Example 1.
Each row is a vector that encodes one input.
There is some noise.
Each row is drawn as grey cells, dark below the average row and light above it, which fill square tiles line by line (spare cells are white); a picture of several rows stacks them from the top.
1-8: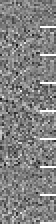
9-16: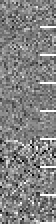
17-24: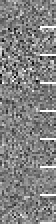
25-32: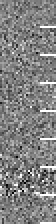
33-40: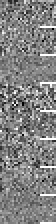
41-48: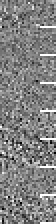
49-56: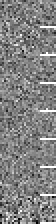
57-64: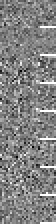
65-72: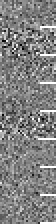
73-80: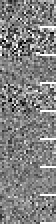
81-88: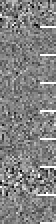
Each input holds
either a point on a 7-point line, or a node of a 9-node tree.
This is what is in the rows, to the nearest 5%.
About 55% of them hold a point on a 7-point line. The rest hold a node of a 9-node tree.
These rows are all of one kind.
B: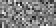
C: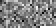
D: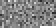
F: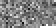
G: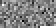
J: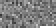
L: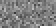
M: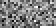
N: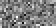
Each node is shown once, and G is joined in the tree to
D.
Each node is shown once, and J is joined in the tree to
B and L.
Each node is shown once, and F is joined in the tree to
N.
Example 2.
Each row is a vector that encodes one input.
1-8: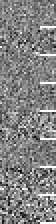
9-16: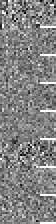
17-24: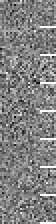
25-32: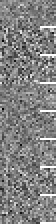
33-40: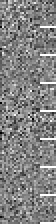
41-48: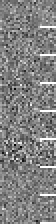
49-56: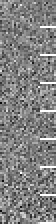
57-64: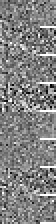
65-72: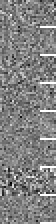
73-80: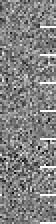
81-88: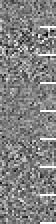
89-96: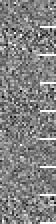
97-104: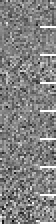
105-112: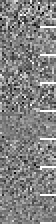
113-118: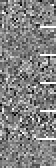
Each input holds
a point on a 7-point line, together with either a fixed value, or a node of a 15-node tree.
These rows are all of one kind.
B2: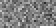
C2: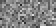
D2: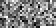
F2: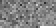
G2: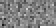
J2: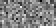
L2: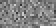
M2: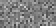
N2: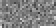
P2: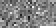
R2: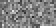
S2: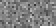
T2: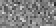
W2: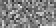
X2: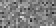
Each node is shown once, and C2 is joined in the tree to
D2, J2 and L2.
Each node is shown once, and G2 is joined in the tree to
T2.
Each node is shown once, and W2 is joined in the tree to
X2.
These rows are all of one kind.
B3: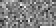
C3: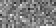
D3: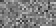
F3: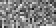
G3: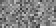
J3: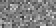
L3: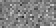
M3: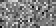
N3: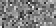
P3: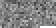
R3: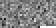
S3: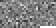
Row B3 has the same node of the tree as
C3, N3, P3 and R3.
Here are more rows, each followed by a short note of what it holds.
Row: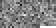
a point on a 7-point line and a node of a 15-node tree
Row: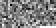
a point on a 7-point line
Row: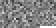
a point on a 7-point line and a node of a 15-node tree
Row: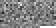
a point on a 7-point line
